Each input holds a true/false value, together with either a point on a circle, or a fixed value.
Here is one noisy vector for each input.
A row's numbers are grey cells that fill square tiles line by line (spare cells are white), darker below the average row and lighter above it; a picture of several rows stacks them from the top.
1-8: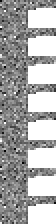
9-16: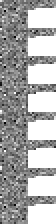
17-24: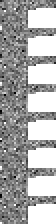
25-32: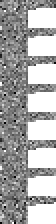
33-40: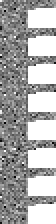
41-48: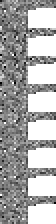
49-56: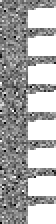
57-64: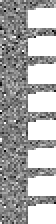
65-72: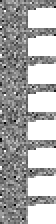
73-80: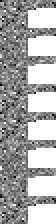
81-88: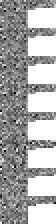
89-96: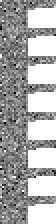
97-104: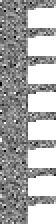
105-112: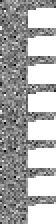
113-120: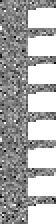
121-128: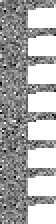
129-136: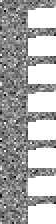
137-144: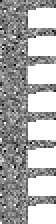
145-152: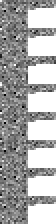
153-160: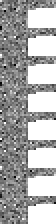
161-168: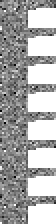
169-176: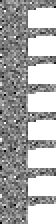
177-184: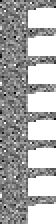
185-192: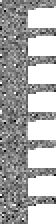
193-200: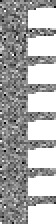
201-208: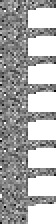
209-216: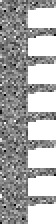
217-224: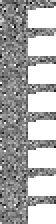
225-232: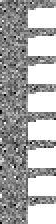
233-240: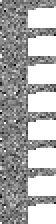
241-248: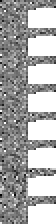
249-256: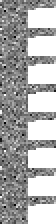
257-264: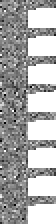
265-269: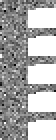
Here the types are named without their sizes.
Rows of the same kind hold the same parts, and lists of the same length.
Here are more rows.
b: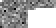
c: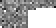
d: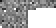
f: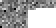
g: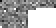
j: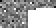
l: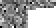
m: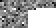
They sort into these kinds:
b, c, d, f, g, j
l, m

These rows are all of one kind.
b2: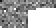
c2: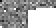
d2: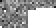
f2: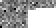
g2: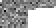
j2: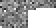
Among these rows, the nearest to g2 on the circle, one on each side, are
d2 and j2.
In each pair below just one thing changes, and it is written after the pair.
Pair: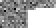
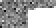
the place on the circle
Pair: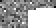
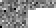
the true/false value
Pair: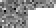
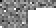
the true/false value
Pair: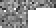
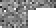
the place on the circle
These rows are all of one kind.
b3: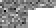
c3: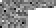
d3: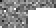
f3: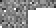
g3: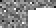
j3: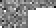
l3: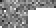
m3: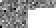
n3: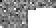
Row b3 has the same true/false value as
c3 and m3.
